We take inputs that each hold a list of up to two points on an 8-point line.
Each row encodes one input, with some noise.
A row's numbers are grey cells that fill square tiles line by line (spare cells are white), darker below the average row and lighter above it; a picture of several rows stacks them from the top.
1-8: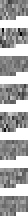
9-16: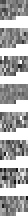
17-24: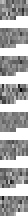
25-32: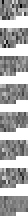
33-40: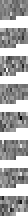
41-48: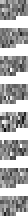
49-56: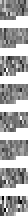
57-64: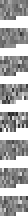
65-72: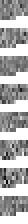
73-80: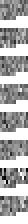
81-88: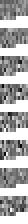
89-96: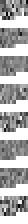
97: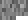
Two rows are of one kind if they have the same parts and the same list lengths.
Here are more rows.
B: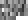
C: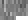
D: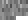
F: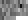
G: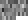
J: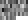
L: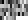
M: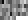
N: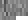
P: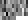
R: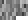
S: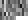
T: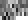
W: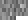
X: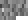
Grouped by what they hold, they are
B, F, N, X
C, D, G, J, P, S, T, W
L, M, R

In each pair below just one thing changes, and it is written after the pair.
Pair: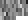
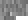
the place on the 8-point line in item 2 of the list
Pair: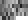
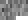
the place on the 8-point line in item 1 of the list
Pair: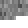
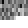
the place on the 8-point line in item 1 of the list
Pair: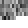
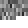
the place on the 8-point line in item 2 of the list
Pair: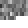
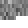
the place on the 8-point line in item 1 of the list
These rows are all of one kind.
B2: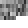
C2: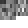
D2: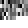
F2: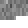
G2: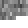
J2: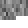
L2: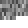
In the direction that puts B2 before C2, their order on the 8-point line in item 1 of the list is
F2, B2, D2, J2, L2, G2, C2.
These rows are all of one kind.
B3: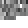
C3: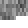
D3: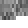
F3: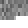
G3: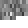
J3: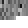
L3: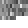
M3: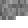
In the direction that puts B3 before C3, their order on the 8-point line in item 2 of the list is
G3, L3, F3, B3, J3, M3, C3, D3.
